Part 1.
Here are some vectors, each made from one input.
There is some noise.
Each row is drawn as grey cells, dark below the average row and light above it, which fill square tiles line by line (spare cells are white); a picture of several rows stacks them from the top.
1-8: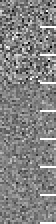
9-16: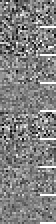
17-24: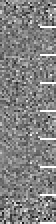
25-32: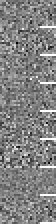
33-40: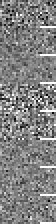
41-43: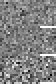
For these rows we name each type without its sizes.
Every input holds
a list of points on a line.
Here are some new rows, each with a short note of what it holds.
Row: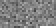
a list of one item
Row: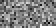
the empty list
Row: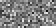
a list of one item
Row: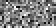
the empty list
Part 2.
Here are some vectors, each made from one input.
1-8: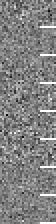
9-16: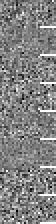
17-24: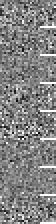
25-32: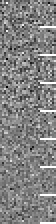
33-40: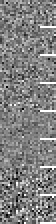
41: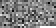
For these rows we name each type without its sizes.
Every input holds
a point on a line and a true/false value.
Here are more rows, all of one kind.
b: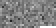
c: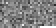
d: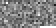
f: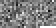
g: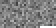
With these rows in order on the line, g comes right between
b and c.
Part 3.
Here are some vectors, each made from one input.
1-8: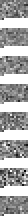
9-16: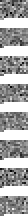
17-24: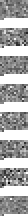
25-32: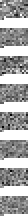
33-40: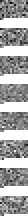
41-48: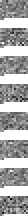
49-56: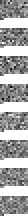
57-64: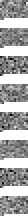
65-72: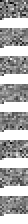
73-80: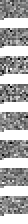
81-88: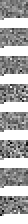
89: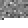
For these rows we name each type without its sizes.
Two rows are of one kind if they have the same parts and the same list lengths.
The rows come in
2 kinds.
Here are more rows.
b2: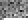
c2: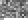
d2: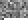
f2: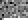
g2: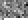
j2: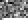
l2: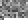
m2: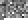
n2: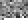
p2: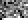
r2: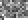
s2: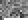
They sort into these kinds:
b2, f2, j2, p2
c2, d2, g2, l2, m2, n2, r2, s2

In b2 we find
a point on a line.
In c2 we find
a point on a line and three true/false values.
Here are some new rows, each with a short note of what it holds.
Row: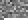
a point on a line and three true/false values
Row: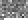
a point on a line and three true/false values
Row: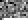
a point on a line
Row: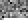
a point on a line
